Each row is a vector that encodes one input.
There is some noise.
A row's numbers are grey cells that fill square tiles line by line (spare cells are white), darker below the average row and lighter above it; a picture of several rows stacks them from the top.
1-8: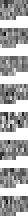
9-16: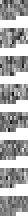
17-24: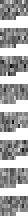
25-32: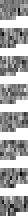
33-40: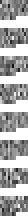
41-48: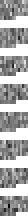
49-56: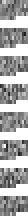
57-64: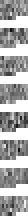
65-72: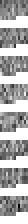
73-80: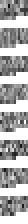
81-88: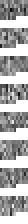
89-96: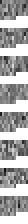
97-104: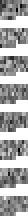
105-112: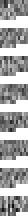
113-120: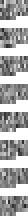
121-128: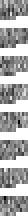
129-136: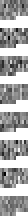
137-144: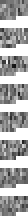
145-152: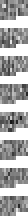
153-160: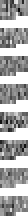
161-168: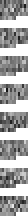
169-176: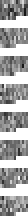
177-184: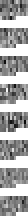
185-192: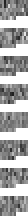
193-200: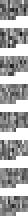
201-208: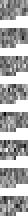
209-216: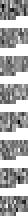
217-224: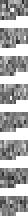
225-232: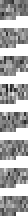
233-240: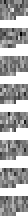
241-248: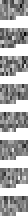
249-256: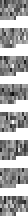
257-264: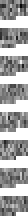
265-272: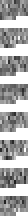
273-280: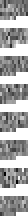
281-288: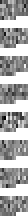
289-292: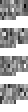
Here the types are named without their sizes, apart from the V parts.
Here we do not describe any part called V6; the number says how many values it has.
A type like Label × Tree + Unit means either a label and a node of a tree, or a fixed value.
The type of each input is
(Line + Tree) × V6.
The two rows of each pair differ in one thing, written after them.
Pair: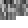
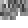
the value of V6
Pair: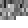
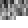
the value of V6
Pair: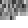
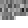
the place on the line
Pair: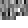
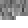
the value of V6
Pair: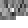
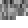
the place on the line
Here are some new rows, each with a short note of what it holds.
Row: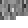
a point on a line and a value of V6
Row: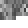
a node of a tree and a value of V6
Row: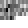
a node of a tree and a value of V6
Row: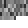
a point on a line and a value of V6
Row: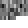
a node of a tree and a value of V6
